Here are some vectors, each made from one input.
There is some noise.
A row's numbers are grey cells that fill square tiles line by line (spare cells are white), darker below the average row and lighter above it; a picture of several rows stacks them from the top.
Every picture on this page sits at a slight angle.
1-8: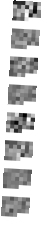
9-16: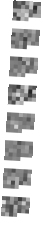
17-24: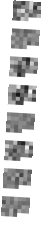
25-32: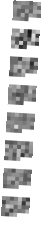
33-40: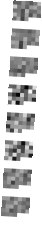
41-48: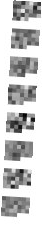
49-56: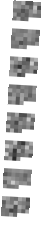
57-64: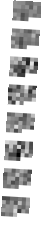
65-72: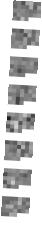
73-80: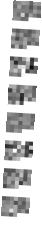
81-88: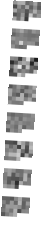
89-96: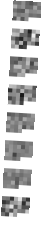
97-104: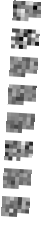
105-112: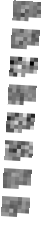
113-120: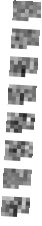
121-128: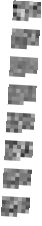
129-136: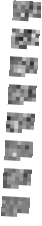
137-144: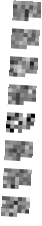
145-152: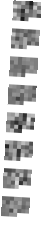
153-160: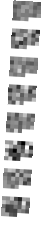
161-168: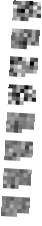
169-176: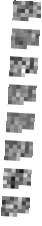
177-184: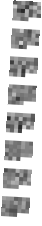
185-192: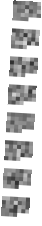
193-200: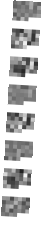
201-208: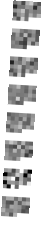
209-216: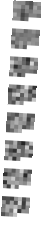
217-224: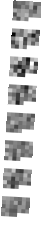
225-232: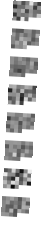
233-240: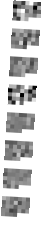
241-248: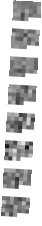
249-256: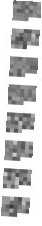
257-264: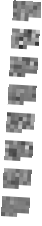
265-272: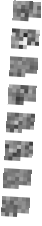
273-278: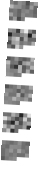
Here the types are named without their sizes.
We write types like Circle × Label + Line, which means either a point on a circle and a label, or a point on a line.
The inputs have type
Bool × Bool × Bool + Tree + Unit.
